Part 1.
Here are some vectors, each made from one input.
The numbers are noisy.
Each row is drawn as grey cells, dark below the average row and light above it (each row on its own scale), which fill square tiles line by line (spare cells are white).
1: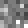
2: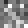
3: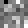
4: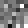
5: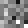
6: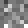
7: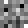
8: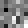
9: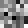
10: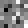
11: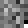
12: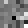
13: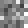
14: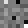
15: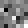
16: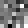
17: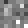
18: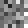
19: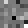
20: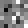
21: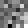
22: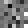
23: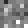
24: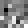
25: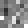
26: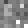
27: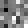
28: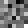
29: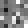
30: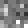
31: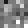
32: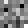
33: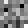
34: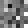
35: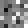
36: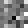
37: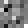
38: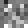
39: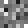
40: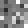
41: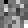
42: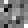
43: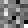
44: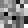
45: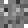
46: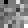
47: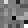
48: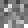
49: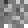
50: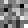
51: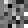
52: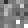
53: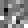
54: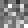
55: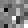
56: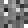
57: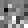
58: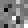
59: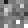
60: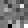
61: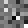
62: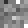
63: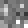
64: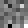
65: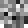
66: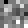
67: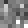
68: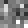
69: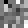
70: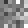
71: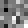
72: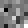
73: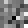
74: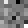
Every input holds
a list of up to two points on a 6-point line.
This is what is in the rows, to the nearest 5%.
All of them are lists of up to two points on a 6-point line: about 5% are empty, 35% hold one and 60% two.
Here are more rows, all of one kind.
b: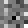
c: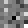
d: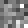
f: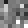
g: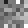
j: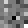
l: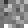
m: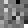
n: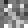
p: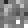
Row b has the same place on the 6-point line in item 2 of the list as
c and j.
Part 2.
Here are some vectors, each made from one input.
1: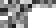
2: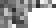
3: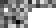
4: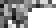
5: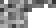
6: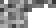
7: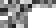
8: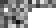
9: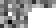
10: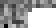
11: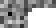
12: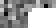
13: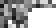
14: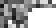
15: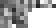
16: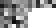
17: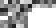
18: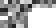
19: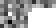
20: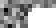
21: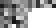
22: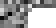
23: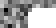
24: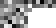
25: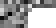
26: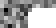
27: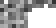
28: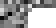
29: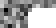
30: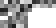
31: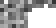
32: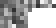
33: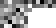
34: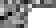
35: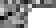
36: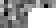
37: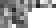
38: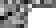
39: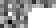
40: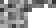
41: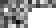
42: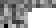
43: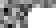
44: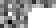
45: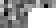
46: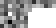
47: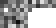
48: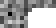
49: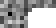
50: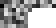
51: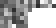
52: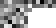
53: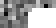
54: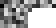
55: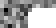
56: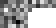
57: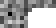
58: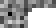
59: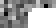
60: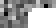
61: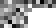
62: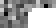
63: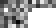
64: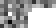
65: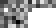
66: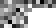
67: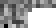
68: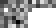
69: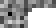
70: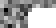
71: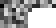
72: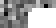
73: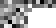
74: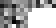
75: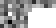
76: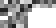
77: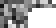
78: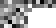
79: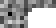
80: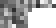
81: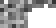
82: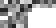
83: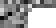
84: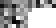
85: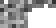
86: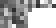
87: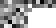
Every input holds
either one of 6 labels, or three true/false values.
